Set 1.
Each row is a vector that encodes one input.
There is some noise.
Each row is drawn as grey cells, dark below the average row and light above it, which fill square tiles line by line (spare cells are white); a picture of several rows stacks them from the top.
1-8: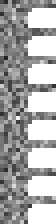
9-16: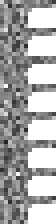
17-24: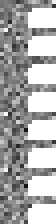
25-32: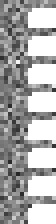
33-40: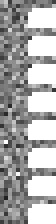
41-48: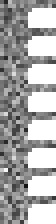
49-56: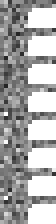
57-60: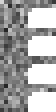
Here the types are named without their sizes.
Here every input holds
either a label, or a point on a line.
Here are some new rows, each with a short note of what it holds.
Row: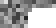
a point on a line
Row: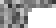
a point on a line
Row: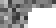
a point on a line
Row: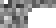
a point on a line
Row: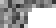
a point on a line
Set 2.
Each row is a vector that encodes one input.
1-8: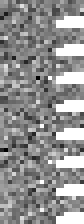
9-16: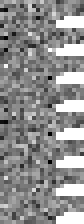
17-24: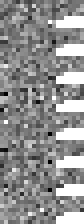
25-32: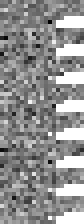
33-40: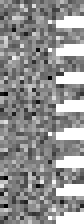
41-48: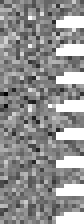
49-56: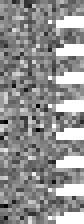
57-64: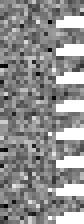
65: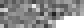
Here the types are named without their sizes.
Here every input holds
a point on a line, together with either a fixed value, or a node of a tree.
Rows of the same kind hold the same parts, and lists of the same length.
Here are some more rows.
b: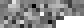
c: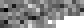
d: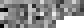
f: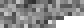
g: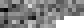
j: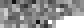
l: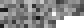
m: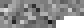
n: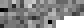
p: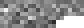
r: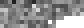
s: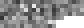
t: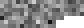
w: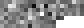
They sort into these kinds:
b, f, j, m, p, r, s, t, w
c, d, g, l, n

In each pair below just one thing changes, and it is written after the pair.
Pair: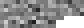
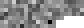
the place on the line
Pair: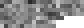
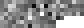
the place on the line
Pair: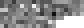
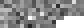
the place on the line
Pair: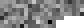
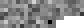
the node of the tree
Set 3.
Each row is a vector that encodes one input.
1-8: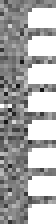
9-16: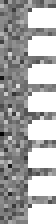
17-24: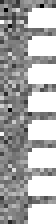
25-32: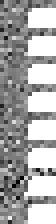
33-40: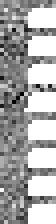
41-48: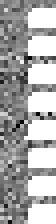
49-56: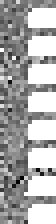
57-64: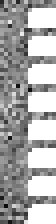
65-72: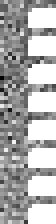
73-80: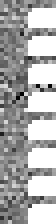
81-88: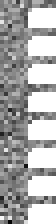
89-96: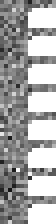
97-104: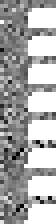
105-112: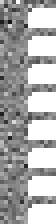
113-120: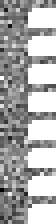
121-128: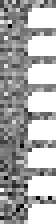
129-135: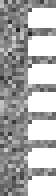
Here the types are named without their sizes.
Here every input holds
either a point on a circle and a true/false value, or a fixed value.
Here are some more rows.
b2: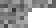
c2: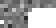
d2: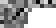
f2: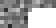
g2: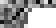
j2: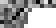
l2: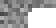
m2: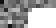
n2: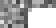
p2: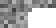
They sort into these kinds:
b2, c2, f2, l2, m2, n2, p2
d2, g2, j2

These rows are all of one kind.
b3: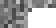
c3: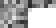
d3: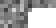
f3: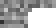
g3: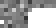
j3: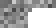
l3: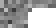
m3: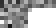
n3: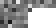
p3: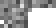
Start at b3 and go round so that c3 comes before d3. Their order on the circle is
b3, m3, c3, f3, d3, g3, p3, l3, j3, n3.
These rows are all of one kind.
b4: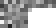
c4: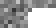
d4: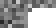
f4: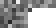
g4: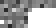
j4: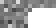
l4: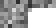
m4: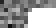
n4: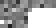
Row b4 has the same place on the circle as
c4, f4 and j4.
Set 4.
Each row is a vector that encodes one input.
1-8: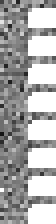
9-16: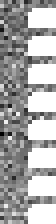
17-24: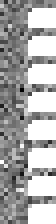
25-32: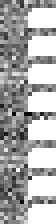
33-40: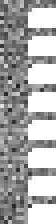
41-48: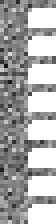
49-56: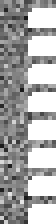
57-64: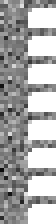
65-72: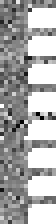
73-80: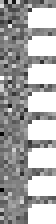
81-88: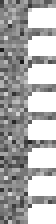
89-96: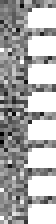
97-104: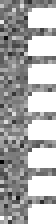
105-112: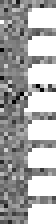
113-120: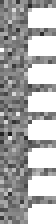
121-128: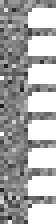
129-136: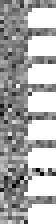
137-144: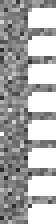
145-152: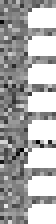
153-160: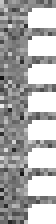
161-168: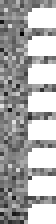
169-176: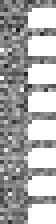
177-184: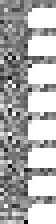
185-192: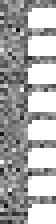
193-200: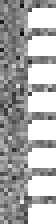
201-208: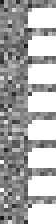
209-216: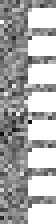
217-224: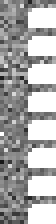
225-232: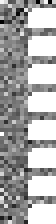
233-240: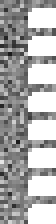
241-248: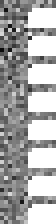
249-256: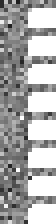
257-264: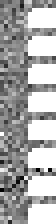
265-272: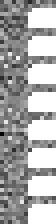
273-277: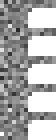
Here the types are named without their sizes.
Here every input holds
either a point on a circle and a true/false value, or a fixed value.
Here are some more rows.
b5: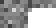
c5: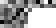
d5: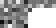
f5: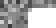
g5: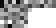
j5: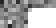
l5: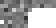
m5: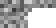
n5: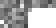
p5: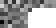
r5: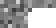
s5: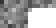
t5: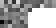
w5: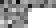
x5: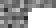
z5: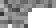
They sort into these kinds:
b5, d5, f5, g5, j5, l5, m5, n5, p5, r5, s5, t5, w5, x5, z5
c5

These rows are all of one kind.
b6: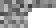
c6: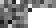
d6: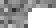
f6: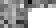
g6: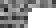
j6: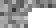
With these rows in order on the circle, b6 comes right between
f6 and j6.
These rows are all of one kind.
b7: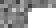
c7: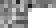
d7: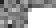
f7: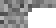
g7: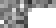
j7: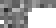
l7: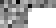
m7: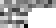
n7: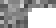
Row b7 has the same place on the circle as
c7, f7 and l7.
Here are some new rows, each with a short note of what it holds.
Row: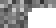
a point on a circle and a true/false value
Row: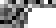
a fixed value
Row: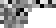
a fixed value
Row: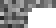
a point on a circle and a true/false value
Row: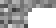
a point on a circle and a true/false value
